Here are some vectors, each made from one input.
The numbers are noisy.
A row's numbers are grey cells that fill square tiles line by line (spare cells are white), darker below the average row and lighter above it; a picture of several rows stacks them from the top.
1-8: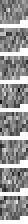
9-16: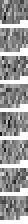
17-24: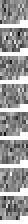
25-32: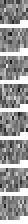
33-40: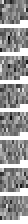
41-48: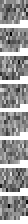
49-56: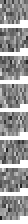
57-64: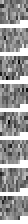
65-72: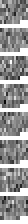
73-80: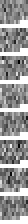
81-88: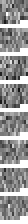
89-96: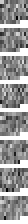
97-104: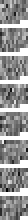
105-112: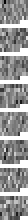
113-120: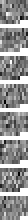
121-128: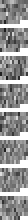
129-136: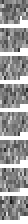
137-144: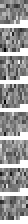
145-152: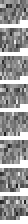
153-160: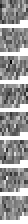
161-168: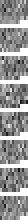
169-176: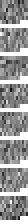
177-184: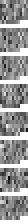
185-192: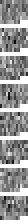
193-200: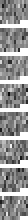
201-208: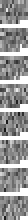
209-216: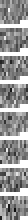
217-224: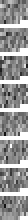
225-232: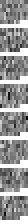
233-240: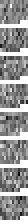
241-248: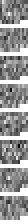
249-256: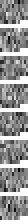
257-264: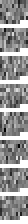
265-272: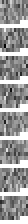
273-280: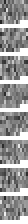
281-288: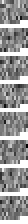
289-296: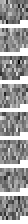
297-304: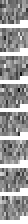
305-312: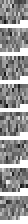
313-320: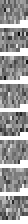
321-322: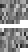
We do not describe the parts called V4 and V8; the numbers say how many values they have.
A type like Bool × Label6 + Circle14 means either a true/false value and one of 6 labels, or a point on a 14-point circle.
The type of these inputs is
Bool × (Circle11 + Line7 × V4) × V8.
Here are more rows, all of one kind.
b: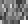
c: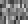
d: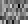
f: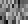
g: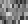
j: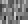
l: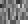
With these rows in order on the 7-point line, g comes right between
d and l.
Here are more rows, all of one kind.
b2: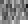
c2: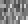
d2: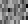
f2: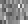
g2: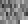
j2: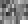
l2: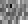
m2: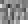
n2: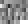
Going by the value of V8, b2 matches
l2, m2 and n2.
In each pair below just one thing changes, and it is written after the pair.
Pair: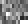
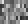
the true/false value
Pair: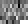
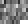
the true/false value
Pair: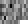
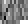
the true/false value
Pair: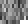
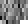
the place on the 7-point line
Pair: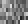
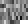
the true/false value
